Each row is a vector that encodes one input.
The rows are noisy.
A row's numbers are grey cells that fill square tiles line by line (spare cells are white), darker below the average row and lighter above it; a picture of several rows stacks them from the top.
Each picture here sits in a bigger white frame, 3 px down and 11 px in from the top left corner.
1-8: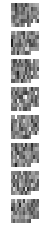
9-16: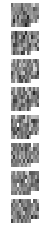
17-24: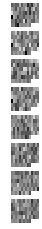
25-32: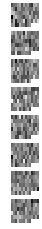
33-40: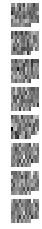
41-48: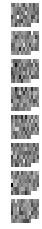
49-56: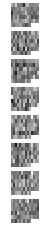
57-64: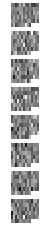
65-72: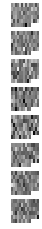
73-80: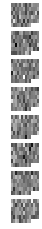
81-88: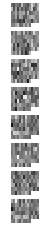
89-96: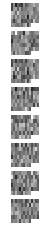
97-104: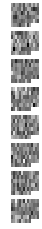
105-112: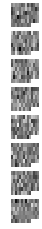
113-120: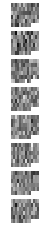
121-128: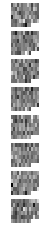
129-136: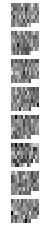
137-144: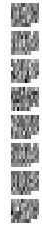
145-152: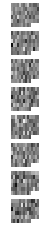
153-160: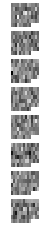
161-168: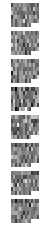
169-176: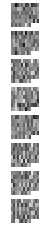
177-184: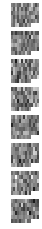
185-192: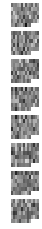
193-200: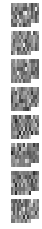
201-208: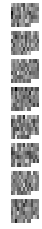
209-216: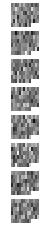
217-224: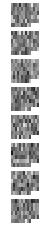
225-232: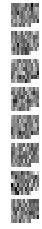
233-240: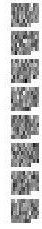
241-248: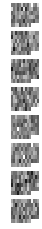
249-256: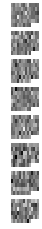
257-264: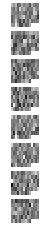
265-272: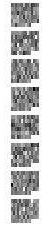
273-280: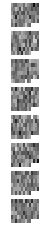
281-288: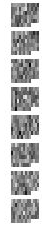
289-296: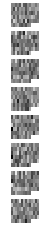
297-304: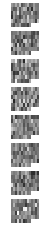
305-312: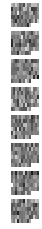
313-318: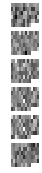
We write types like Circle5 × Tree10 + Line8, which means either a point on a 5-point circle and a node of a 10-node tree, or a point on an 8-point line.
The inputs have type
Bool × Line9 + Circle8 × List2(Line6).
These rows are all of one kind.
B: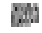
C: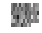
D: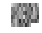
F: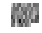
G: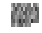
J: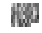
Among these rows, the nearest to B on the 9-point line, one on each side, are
C and G.
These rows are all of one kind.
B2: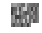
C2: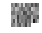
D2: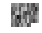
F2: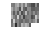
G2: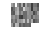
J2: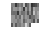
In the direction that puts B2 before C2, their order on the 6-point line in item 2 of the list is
F2, J2, D2, B2, C2, G2.
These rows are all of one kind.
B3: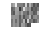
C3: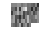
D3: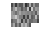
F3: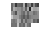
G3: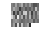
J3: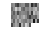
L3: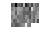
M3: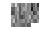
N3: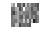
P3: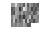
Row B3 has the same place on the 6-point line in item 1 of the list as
F3, G3, N3 and P3.
